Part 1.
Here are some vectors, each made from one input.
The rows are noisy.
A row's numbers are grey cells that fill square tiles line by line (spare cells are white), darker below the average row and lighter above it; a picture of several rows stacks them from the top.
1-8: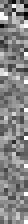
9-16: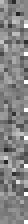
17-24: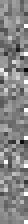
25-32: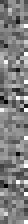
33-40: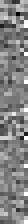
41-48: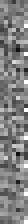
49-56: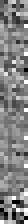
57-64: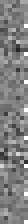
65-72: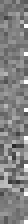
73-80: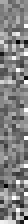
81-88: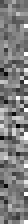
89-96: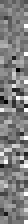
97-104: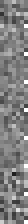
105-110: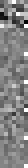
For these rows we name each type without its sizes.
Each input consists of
a node of a tree.
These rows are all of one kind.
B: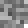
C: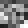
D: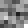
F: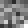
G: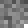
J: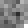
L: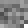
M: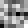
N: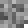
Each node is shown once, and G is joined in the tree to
F.
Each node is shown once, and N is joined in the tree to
L and M.
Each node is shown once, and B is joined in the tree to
D.
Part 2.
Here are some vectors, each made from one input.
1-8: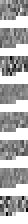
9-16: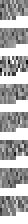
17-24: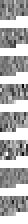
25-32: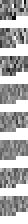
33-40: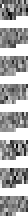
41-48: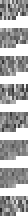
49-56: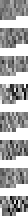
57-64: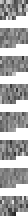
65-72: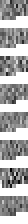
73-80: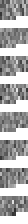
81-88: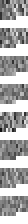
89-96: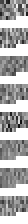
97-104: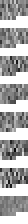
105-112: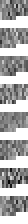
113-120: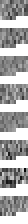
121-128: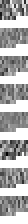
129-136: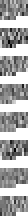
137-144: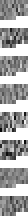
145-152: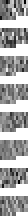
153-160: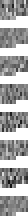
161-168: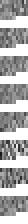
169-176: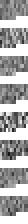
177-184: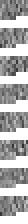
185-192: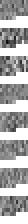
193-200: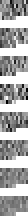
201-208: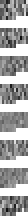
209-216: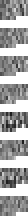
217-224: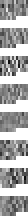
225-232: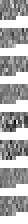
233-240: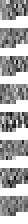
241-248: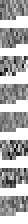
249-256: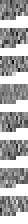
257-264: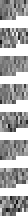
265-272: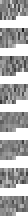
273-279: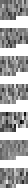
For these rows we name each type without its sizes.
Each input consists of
a point on a line.
